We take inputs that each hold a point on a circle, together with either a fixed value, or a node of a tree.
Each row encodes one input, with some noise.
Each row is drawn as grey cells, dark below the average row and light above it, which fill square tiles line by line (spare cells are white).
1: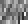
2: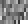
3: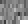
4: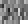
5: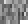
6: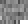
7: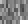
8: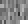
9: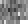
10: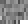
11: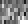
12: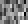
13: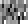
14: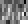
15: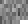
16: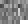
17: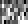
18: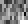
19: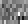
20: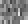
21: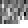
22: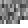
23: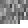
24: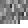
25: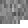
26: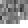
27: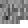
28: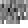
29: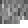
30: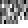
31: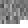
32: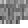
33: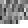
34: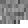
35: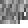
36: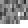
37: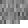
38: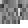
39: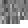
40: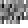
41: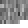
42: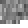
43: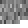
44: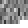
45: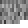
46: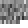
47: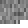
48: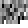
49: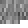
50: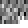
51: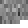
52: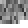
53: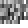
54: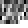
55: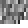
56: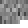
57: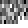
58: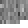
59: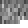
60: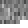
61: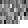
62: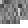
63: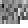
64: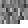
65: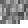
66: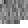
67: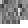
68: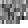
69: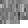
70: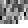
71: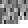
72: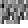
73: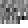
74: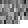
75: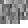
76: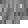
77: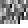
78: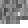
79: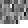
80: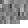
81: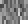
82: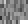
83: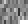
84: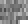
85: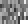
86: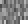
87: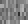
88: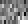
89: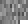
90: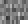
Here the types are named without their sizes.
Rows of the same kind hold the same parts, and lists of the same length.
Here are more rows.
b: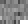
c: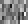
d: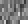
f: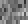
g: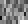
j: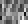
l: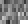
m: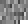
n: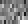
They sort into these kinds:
b, c, m, n
d, f, g, j, l

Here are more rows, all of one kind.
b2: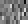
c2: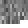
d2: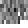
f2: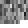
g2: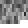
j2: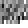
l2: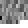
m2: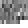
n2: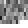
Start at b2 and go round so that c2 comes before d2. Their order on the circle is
b2, c2, g2, d2, l2, n2, m2, j2, f2.
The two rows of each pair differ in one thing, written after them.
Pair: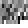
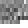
the node of the tree
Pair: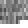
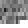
the node of the tree
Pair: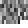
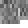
the place on the circle
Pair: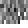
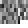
the node of the tree
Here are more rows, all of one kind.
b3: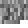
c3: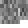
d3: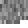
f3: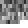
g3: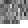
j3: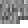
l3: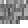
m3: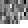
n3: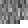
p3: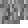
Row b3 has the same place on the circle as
c3, g3 and p3.
